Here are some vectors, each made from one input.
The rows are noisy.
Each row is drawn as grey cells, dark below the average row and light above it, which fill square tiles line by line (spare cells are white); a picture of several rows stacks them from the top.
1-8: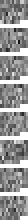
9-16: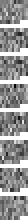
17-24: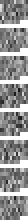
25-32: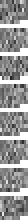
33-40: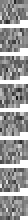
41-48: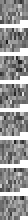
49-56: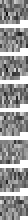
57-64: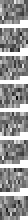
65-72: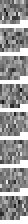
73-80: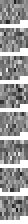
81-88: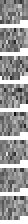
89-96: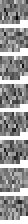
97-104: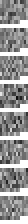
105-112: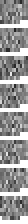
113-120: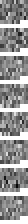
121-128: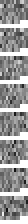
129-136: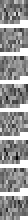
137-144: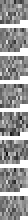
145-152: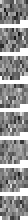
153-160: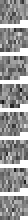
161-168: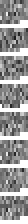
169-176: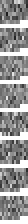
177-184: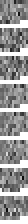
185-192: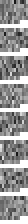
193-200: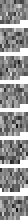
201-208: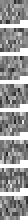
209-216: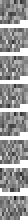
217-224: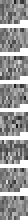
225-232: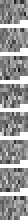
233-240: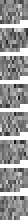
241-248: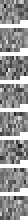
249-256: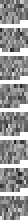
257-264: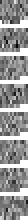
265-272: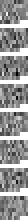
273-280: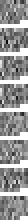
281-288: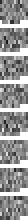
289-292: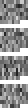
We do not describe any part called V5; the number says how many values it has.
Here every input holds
either a point on a 9-point circle and a point on an 8-point line, or a true/false value and two values of V5.
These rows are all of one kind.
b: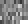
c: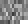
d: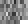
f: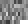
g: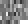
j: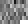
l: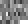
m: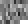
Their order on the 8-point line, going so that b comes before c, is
b, c, d, g, f, l, j, m.
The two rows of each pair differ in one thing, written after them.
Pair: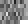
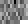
the place on the 8-point line
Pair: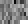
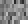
the place on the 8-point line
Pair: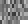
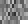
the place on the 8-point line
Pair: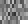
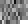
the place on the 8-point line
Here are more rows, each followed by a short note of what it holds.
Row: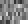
a point on a 9-point circle and a point on an 8-point line
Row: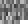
a true/false value and two values of V5
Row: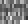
a true/false value and two values of V5
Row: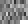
a point on a 9-point circle and a point on an 8-point line
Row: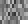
a point on a 9-point circle and a point on an 8-point line
